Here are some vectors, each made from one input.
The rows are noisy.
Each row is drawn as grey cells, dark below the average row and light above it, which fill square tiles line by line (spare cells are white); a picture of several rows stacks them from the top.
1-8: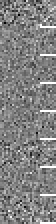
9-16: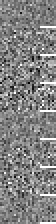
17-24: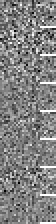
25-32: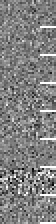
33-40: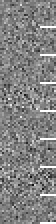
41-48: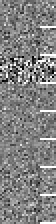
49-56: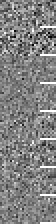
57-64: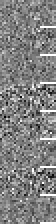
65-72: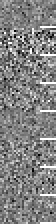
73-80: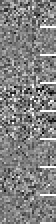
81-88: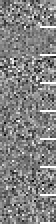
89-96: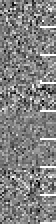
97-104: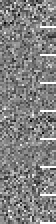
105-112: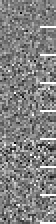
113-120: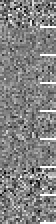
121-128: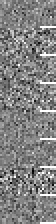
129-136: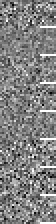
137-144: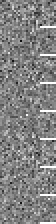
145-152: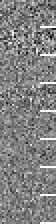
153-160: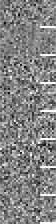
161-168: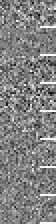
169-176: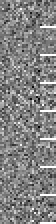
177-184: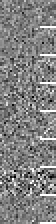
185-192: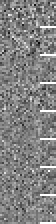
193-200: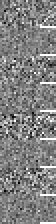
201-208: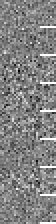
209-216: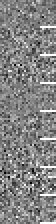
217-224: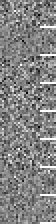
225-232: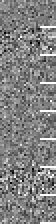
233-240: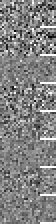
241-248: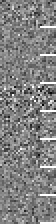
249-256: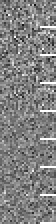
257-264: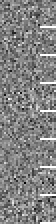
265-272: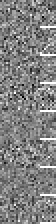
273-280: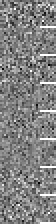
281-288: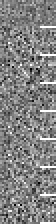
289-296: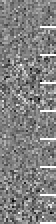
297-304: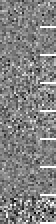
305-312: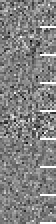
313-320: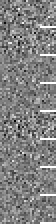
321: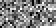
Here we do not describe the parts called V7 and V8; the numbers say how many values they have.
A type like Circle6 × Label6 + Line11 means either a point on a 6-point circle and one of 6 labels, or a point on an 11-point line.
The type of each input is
Bool × Circle11 + (Tree15 + V7) × V8.
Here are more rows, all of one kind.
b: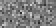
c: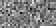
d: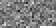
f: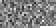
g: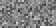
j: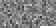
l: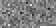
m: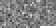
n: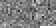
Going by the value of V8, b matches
d, g and l.
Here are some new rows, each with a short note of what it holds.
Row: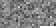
a value of V7 and a value of V8
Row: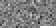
a node of a 15-node tree and a value of V8
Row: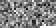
a point on an 11-point circle and a true/false value
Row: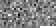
a point on an 11-point circle and a true/false value
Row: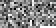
a point on an 11-point circle and a true/false value
